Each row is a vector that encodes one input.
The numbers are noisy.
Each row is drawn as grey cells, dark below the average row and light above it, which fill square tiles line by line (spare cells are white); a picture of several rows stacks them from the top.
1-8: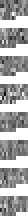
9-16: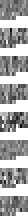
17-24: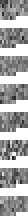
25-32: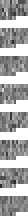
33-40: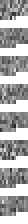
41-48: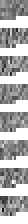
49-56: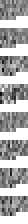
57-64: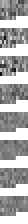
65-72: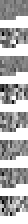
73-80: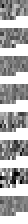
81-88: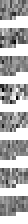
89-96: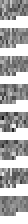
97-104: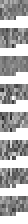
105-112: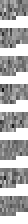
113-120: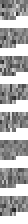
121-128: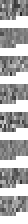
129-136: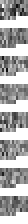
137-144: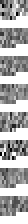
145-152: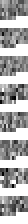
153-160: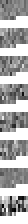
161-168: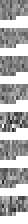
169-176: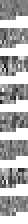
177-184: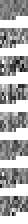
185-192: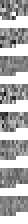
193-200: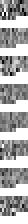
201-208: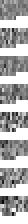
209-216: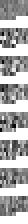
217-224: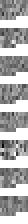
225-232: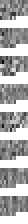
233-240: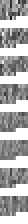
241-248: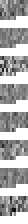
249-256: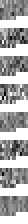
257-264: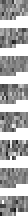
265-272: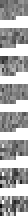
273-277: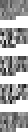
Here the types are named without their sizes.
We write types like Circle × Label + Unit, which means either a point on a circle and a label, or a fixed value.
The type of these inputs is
Line + Tree.
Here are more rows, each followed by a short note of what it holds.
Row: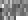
a point on a line
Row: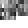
a node of a tree
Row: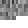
a point on a line
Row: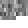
a point on a line
